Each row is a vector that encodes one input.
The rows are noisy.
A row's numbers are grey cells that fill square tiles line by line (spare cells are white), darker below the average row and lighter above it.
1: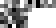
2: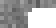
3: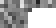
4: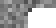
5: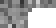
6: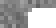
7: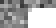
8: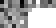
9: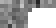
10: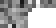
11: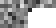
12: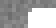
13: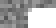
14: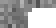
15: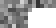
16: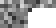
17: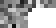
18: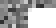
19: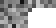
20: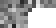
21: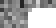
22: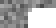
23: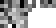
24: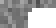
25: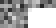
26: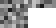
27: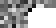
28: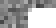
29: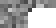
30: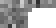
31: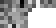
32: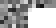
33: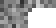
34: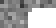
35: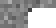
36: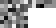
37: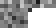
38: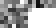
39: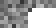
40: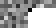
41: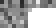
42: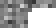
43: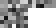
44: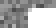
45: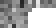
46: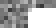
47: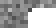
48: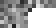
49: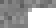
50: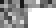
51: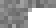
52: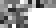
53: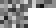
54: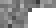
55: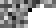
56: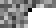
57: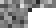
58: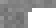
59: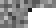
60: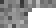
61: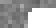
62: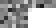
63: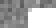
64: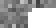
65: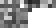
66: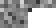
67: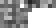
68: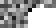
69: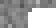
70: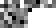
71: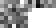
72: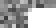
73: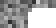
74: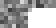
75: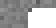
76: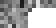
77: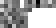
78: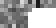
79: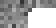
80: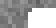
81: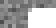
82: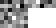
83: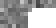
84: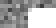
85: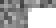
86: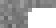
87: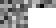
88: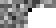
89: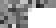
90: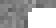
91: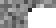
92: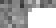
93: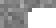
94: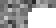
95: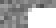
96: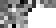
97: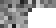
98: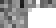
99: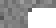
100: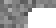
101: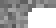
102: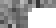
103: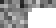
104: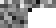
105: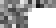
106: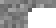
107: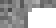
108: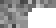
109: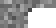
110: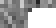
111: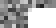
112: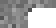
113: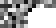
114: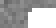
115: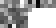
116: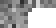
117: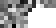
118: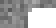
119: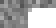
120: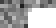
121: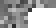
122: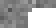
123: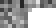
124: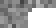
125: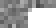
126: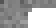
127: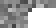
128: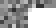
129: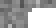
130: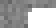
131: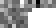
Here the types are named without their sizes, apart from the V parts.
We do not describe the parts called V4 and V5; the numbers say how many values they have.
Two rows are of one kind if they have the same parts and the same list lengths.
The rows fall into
2 kinds.
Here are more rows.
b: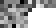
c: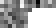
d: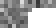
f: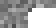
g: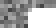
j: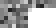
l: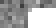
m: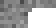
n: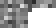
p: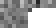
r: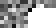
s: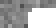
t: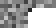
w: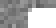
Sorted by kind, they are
b, c, d, f, g, j, l, m, p, r, s, t, w
n

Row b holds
a point on each of two lines, four true/false values, a value of V4 and a value of V5.
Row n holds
a fixed value.
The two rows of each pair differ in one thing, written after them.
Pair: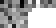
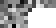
the place on one of the two lines
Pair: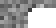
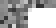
the value of V4
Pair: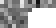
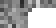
the value of V5
